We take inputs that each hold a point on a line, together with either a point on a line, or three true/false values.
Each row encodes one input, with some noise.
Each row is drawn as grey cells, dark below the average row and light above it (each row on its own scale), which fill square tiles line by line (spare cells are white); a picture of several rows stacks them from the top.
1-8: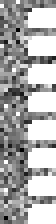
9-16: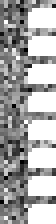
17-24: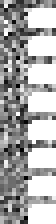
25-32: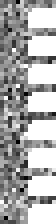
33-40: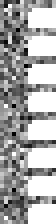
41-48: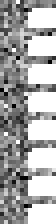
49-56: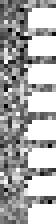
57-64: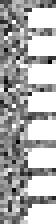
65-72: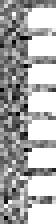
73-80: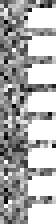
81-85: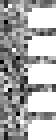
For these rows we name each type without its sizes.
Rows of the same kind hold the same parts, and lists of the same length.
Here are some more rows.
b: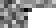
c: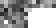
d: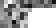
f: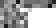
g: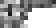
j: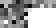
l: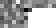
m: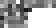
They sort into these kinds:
b, c, j, m
d, f, g, l

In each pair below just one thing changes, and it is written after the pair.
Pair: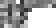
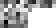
the place on the line
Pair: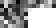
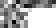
the place on the line
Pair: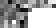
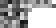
the place on the line
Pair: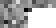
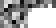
the place on the line
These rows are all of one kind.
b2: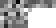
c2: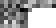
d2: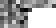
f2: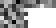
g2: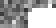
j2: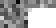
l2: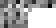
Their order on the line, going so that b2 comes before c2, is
f2, l2, b2, g2, c2, d2, j2.
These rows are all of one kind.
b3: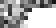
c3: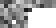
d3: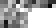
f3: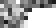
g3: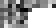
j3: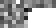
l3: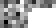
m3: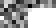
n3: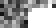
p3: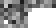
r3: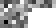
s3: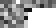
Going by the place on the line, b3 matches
g3, j3 and n3.
